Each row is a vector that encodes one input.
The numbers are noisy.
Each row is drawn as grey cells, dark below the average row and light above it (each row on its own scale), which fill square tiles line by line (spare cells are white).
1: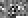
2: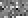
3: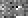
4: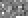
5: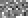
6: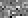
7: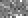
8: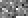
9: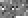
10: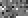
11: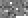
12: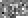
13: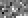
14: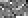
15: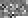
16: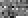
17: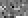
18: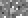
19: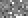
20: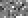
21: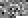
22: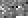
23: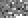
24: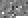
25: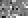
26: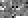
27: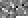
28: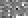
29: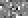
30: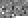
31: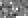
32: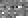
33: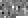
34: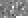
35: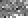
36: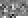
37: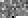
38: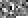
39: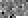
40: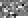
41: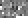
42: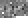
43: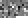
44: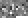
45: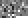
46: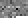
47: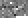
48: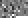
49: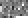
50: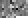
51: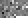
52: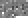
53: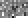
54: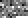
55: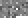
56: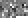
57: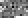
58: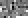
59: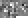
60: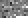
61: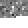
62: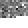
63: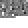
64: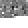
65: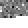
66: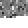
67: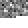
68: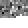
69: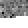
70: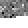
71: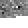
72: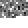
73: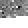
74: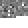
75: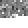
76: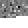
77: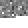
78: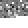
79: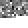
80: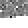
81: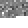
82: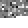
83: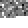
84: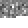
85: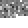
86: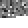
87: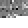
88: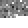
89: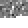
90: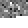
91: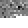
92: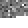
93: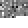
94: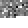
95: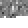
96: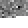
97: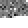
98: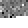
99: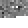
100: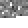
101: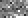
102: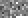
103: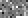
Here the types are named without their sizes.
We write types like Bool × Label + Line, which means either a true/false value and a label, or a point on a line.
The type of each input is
Bool × Line.
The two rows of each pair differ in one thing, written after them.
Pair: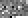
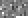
the place on the line
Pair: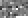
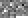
the true/false value
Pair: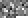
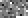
the true/false value
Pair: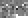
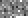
the true/false value
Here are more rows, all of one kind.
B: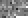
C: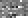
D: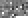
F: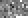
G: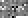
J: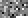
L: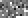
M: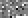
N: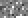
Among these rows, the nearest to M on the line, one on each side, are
C and N.
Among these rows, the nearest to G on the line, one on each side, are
J and L.
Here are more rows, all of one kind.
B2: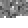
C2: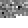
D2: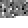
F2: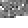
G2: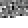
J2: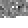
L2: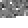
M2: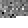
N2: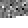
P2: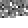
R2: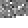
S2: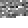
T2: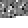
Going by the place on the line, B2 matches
D2, J2, N2 and T2.
